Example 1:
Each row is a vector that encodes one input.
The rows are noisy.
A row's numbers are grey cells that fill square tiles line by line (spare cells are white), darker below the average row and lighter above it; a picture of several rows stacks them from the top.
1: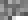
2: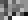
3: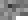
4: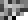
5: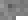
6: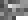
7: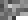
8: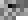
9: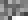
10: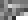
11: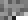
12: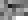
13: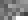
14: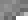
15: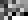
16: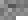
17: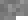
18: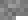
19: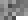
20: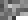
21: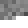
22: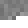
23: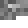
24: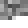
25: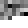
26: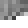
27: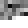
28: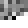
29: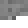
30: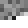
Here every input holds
a node of a 7-node tree.
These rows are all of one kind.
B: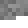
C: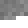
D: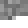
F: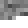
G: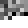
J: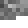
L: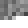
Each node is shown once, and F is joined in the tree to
B and J.
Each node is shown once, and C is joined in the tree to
B and L.
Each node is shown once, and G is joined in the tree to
B and D.
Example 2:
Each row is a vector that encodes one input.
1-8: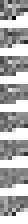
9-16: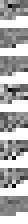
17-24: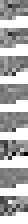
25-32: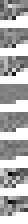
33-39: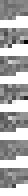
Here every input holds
a point on a 6-point line.
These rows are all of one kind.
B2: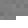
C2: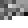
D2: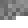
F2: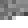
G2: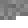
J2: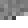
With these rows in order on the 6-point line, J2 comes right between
B2 and D2.
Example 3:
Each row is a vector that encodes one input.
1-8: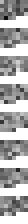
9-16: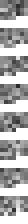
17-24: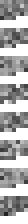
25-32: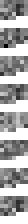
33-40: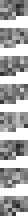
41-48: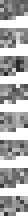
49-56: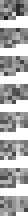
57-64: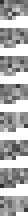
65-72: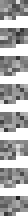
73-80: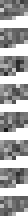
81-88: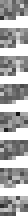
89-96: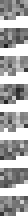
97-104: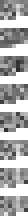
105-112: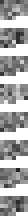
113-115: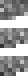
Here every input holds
three true/false values.
